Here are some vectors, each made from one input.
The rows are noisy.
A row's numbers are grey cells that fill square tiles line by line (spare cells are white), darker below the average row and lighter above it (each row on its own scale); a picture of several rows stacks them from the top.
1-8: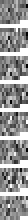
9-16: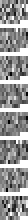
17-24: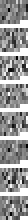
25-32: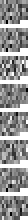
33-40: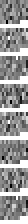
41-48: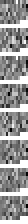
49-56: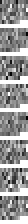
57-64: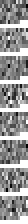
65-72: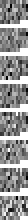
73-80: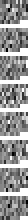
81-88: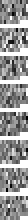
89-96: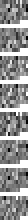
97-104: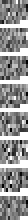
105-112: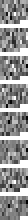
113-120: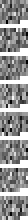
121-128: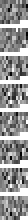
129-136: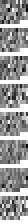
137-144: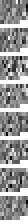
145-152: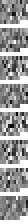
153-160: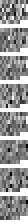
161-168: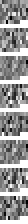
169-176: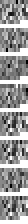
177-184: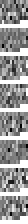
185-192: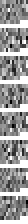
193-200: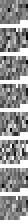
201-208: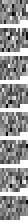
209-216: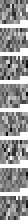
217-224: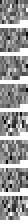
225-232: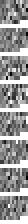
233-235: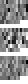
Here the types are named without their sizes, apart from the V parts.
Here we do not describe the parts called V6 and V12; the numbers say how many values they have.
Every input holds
either a label, or a true/false value, a value of V6 and a value of V12.
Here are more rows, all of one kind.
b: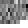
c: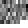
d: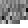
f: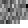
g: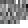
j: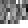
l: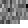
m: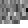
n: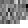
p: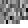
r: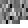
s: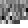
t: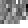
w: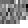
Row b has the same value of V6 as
g, n and w.
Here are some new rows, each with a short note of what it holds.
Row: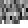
a true/false value, a value of V6 and a value of V12
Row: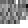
a true/false value, a value of V6 and a value of V12
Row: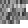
a label
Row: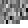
a true/false value, a value of V6 and a value of V12
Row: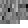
a true/false value, a value of V6 and a value of V12
